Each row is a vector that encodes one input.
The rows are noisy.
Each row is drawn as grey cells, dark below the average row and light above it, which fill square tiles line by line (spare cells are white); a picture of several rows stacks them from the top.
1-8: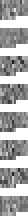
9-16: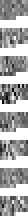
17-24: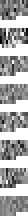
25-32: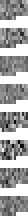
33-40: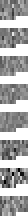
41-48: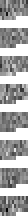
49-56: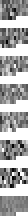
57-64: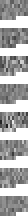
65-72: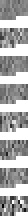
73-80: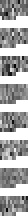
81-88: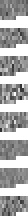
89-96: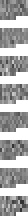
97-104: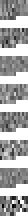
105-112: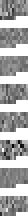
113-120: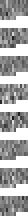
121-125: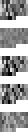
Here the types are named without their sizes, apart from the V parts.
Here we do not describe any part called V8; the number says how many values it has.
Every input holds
four true/false values, together with either a label, or a point on a line and a value of V8.
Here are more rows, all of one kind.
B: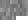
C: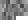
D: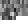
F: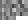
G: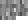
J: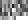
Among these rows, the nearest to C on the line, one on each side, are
B and G.
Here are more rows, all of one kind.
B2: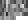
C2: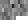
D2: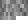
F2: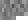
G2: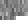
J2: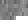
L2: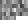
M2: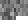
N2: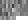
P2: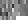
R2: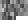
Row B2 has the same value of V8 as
G2, J2, M2 and N2.
